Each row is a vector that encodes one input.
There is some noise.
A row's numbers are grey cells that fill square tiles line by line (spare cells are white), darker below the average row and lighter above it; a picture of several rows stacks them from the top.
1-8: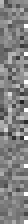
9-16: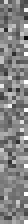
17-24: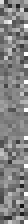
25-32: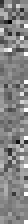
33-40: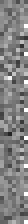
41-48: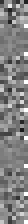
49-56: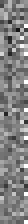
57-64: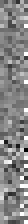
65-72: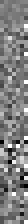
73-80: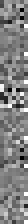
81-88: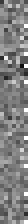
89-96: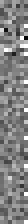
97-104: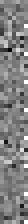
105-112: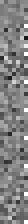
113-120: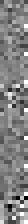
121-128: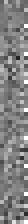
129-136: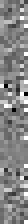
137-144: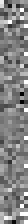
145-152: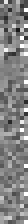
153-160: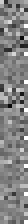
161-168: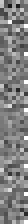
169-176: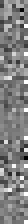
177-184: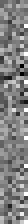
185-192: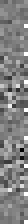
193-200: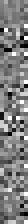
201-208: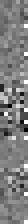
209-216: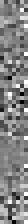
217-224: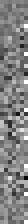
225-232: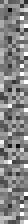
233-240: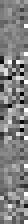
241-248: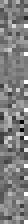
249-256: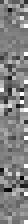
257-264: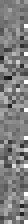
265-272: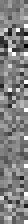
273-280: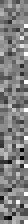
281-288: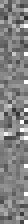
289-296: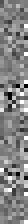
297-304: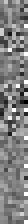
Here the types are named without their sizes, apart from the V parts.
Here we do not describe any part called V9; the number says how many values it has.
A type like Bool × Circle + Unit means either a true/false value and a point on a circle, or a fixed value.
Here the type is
List(Line × (Line + V9)).
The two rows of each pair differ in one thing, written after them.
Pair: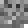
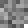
the place on the line in item 1 of the list
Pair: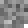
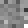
the value of V9 in item 1 of the list
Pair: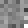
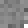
the place on the line in item 2 of the list
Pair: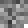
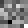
the value of V9 in item 2 of the list
